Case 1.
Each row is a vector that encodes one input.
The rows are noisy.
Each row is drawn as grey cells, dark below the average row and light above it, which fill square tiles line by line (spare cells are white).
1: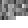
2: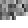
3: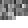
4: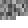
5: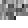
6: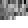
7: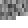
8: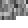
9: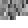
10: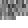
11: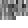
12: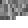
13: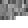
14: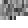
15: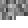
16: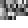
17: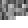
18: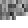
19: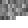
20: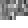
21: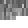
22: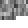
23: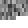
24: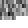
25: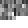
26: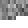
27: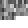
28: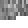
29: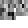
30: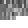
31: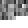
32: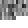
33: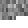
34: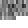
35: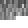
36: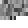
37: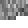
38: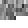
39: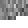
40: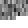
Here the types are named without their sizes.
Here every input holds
a label and a true/false value.
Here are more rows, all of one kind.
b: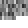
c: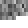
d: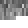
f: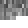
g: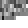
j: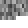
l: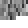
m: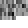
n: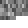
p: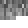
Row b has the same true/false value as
c, j, l and m.
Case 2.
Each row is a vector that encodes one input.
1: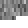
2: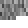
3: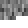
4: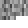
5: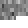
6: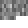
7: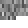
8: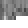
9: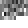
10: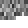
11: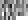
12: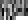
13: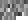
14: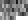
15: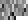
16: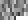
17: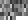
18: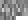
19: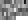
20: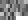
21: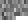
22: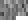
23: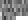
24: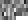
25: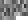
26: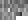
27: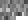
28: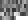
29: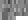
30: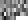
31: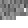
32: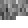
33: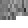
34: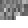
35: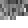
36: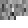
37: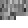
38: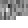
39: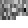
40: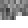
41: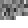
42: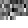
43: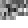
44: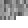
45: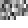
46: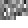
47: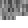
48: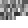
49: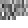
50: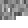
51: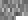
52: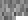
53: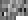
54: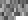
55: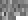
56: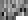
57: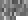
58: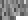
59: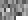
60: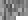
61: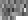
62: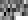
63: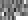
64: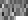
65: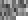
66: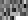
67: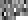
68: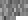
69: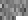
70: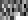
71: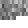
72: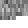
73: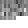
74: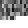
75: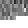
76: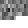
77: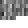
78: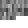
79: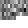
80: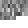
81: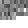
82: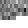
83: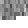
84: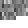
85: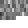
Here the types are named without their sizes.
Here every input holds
a point on a circle and a true/false value.
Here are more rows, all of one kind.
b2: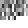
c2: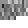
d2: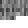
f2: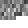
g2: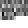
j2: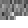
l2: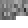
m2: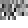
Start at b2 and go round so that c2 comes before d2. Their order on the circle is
b2, m2, c2, g2, l2, j2, f2, d2.
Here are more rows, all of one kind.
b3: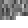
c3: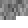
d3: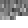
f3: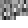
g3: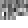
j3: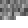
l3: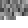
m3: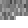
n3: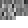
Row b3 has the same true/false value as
j3 and l3.
